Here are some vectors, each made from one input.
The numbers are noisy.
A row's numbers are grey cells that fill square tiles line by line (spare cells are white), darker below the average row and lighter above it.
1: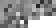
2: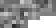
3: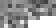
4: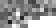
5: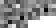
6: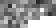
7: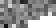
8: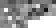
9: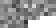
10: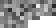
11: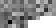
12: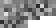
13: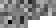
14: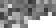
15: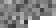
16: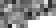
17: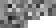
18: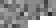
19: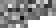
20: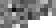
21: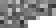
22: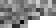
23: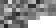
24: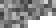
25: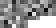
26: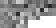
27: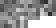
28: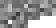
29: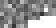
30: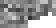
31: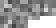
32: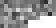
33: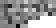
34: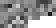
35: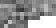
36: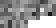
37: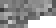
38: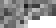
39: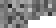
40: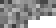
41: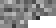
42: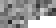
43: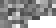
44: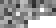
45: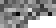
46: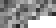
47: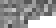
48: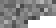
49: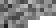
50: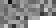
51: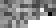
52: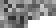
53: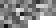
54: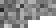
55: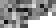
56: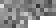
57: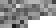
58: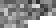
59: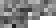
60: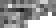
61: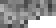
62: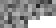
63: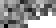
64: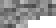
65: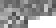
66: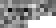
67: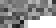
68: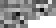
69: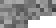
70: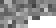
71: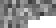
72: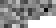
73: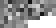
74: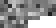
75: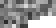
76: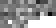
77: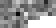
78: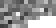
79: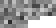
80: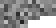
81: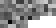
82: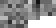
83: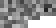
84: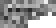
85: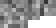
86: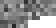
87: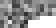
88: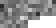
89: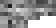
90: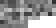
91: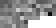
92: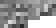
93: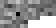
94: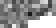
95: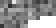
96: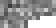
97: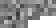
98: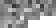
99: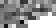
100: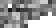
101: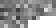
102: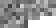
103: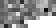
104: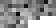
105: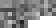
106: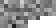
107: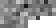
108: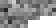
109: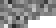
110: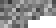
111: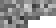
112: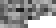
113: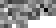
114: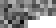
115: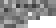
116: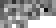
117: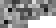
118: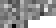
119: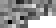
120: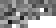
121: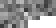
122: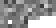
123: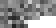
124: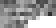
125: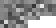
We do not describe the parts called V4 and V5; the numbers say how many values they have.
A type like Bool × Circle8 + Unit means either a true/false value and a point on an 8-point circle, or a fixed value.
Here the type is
Bool × Line6 × V4 × V5.
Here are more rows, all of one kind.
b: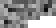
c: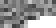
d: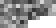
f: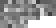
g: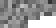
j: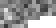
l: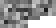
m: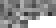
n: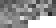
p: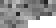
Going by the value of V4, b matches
j and p.
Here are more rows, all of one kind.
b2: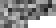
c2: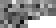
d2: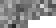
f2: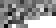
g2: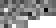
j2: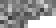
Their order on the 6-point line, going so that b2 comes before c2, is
g2, b2, d2, j2, c2, f2.
